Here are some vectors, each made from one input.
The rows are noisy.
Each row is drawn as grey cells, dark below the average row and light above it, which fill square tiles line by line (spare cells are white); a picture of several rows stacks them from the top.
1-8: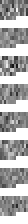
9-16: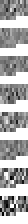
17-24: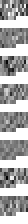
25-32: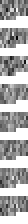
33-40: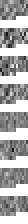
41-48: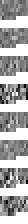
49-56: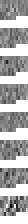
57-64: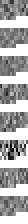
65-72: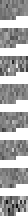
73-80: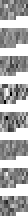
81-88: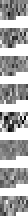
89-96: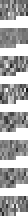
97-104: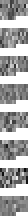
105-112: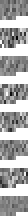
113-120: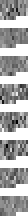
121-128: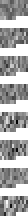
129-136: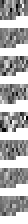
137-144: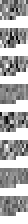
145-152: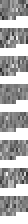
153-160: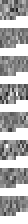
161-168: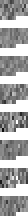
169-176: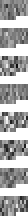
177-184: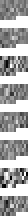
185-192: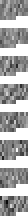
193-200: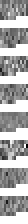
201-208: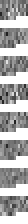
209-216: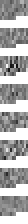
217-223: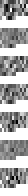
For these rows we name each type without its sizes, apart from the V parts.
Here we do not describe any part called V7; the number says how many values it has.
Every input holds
a list of items, each a true/false value and a value of V7.
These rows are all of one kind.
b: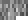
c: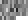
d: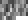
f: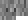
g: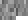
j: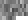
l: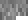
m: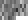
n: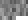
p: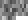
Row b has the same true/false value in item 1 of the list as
f, j, n and p.
